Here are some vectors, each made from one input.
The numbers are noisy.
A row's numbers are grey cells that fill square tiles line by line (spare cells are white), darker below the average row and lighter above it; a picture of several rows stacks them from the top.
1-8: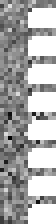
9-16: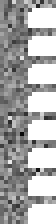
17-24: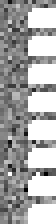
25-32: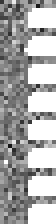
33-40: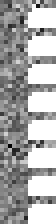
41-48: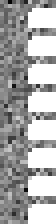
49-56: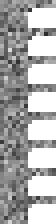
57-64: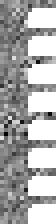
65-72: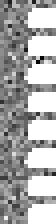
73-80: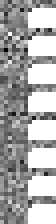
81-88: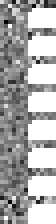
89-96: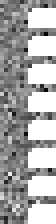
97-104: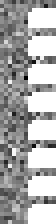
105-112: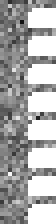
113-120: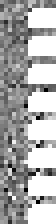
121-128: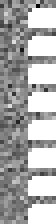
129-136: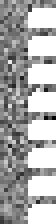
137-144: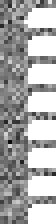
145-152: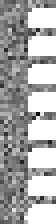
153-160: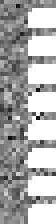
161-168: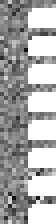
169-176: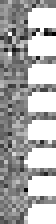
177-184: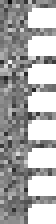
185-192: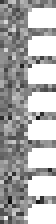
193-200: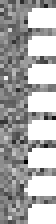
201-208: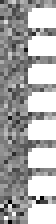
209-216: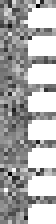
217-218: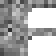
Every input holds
either a point on an 8-point circle and a true/false value, or a point on a 17-point circle, or a fixed value.
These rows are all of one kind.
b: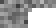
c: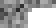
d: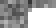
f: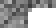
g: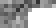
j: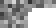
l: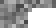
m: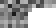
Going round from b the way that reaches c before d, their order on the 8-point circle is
b, l, j, c, g, m, f, d.
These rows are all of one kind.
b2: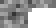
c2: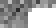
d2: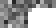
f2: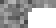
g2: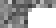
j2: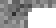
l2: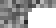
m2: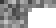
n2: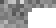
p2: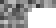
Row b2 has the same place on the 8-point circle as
f2, m2 and p2.
